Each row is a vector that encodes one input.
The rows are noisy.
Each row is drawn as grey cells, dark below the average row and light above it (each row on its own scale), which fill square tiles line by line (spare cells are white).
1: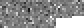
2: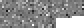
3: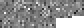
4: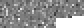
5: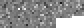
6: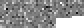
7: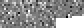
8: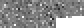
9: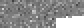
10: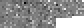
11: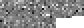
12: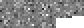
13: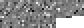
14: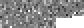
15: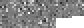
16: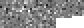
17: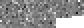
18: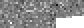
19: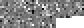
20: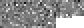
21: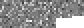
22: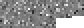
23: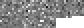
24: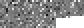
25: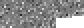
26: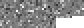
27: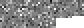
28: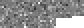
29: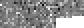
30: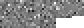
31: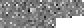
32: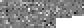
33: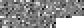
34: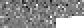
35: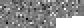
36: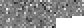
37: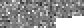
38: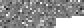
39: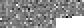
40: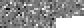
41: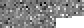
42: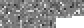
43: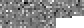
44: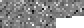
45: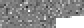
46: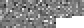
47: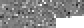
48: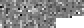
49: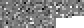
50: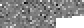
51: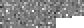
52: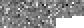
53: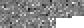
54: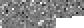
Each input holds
a point on a 5-point line, together with either a fixed value, or three true/false values.
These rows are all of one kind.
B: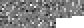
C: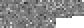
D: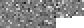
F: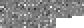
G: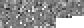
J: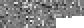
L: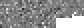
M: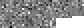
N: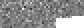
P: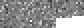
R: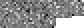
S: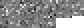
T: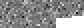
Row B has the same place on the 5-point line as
L and S.
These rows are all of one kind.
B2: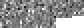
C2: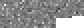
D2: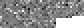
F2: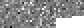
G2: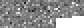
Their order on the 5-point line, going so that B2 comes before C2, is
B2, F2, C2, G2, D2.
